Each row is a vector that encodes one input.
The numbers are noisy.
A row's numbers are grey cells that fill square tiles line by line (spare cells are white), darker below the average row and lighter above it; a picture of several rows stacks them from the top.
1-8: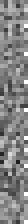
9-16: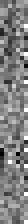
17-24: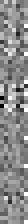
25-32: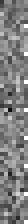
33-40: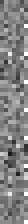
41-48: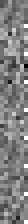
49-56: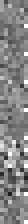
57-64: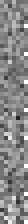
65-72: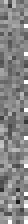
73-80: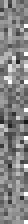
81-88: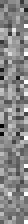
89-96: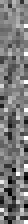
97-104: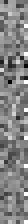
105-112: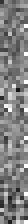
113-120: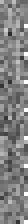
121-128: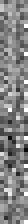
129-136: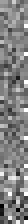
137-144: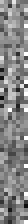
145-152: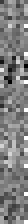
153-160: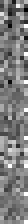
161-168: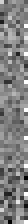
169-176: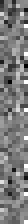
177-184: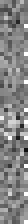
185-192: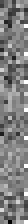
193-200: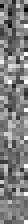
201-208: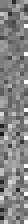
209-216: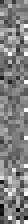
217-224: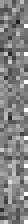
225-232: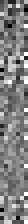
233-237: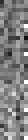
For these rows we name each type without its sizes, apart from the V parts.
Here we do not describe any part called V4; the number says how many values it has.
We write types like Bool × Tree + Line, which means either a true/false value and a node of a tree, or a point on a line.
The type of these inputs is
List(Bool × V4).
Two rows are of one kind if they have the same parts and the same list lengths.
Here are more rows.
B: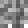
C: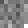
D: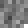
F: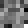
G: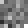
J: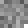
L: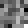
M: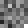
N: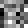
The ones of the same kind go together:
B, C, D, F, L
G, M
J
N

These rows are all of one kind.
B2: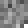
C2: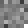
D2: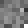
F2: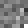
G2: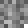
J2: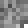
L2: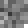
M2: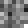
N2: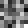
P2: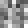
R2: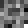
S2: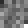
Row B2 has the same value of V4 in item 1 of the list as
J2, N2 and P2.
